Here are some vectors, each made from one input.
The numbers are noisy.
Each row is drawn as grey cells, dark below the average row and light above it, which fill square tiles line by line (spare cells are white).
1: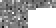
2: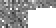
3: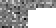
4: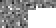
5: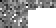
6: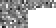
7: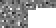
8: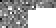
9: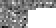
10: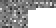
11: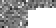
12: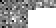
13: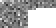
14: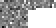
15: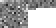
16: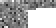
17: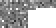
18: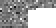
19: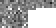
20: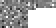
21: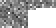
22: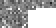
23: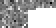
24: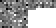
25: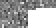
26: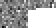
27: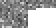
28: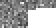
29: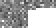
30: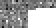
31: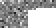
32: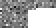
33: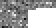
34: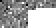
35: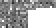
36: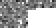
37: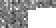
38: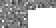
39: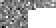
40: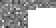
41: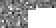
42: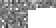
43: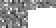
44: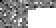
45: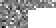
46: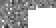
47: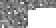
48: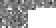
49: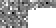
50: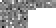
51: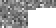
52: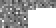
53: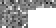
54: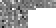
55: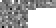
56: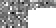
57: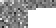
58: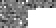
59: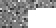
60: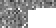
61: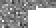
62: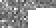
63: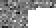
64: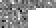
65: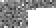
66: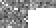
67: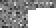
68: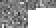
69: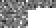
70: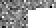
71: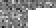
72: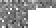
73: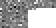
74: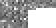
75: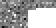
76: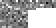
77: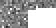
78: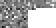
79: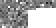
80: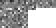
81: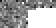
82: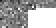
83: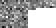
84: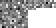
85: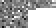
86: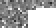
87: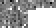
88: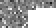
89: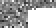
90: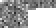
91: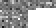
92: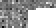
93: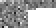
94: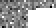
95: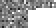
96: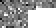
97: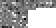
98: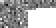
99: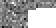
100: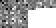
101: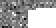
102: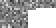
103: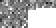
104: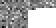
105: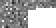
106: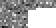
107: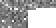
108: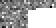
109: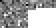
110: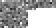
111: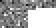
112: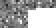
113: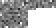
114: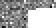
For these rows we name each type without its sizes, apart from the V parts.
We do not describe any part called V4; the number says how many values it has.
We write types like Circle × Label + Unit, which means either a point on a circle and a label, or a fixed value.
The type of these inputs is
Tree × (Tree + V4).
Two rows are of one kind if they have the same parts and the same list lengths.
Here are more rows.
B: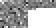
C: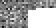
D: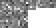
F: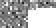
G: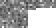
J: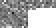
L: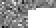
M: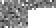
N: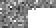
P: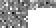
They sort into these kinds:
B, C, L, M, N
D, F, G, J, P

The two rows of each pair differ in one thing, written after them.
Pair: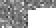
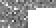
the value of V4
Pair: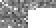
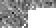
the value of V4
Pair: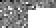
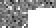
the node of the tree
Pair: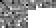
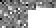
the value of V4
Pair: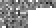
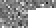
the value of V4
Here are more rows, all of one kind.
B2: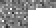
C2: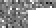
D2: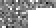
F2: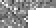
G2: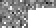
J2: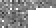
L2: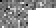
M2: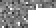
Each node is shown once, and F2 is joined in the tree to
G2 and J2.
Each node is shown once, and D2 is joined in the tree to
C2.
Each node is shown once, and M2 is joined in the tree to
B2 and L2.
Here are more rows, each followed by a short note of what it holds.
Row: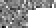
a node of each of two trees
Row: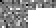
a node of a tree and a value of V4
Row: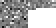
a node of each of two trees
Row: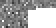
a node of a tree and a value of V4
